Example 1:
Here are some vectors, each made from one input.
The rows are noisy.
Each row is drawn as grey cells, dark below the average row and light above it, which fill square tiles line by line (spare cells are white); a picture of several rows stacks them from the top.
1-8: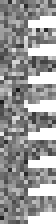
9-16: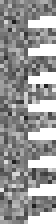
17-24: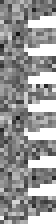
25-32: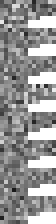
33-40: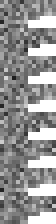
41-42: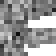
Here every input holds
a point on a 9-point line.
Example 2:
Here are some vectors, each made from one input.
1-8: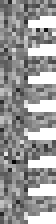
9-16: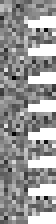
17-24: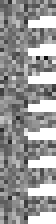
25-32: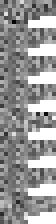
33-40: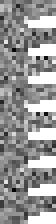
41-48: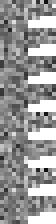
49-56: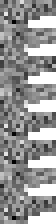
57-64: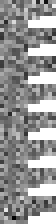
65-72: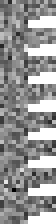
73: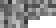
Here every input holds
a point on a 6-point line.
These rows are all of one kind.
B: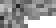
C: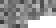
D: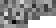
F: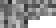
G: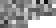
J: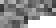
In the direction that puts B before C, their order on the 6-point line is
G, B, C, F, J, D.
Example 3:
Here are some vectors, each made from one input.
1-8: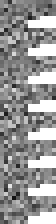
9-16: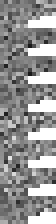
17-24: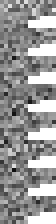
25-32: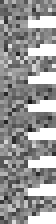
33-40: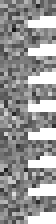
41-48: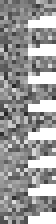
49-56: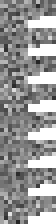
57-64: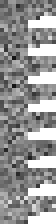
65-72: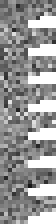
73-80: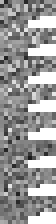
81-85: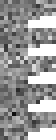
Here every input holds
a node of a 10-node tree.
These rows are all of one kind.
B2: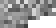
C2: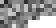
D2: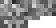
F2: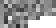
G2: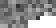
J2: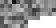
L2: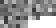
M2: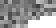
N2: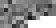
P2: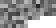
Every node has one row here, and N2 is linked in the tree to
P2.
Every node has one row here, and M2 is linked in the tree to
G2, J2 and P2.
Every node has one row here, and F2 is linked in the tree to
B2, G2 and L2.
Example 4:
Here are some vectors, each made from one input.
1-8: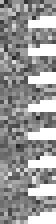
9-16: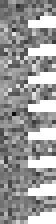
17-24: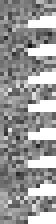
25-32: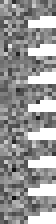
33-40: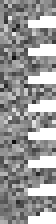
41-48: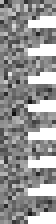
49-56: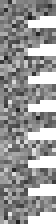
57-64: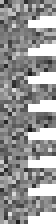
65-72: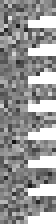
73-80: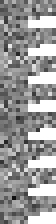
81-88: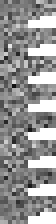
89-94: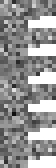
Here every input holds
a node of a 10-node tree.
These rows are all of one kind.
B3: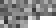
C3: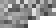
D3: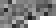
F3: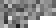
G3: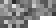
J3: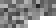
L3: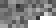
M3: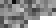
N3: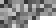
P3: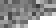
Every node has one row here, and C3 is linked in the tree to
F3.
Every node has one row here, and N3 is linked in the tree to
M3.
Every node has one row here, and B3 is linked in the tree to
F3.
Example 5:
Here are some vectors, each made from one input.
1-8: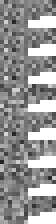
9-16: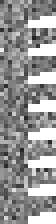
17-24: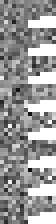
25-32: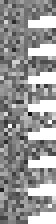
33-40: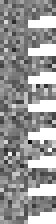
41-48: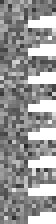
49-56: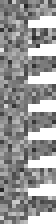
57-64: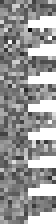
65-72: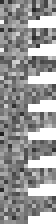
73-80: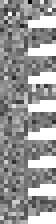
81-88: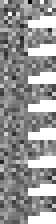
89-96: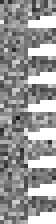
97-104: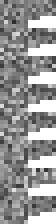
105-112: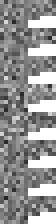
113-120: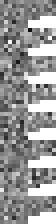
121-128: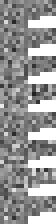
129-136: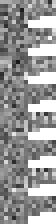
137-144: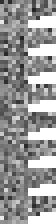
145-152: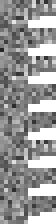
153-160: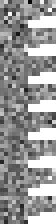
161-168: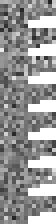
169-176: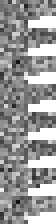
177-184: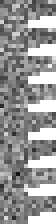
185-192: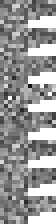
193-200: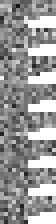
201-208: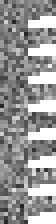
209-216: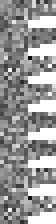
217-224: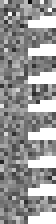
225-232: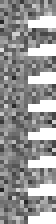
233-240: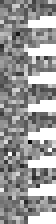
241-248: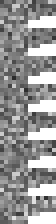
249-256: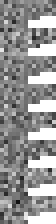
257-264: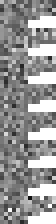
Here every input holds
a point on a 13-point line.
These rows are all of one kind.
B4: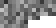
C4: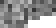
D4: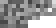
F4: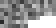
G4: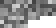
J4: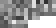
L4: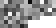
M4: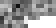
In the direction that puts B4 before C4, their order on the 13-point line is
L4, D4, J4, M4, F4, B4, C4, G4.
